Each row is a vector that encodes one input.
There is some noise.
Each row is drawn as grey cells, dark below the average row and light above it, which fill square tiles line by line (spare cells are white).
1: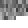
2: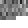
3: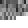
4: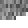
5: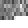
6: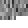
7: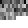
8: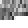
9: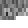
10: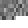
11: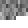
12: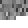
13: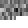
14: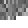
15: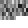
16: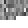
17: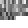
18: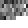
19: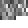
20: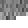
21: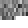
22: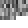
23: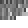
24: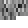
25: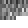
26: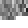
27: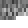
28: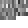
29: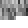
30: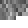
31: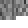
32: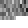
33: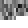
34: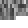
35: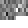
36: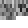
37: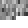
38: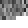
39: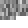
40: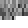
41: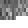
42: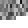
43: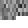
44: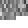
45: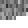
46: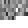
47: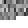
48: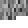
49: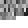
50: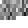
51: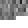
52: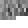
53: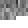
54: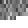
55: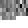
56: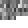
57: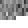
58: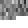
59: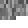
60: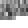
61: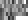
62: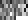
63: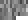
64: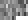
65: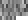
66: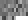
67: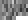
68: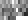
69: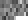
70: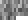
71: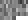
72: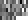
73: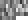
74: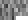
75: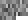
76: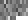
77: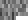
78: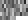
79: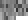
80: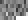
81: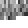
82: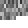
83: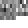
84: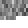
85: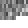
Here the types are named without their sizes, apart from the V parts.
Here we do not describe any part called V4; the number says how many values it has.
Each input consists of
a true/false value and a value of V4, together with either a label, or a point on a line.
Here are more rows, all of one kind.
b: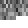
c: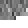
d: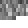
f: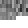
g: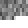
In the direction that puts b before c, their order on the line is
b, f, g, c, d.
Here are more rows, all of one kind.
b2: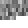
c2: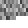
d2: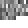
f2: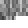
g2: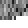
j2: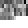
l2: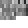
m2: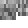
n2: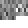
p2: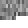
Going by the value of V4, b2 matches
c2 and g2.
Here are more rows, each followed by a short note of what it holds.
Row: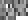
a label, a true/false value and a value of V4
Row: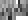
a label, a true/false value and a value of V4
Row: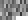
a label, a true/false value and a value of V4
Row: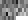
a point on a line, a true/false value and a value of V4
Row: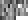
a label, a true/false value and a value of V4
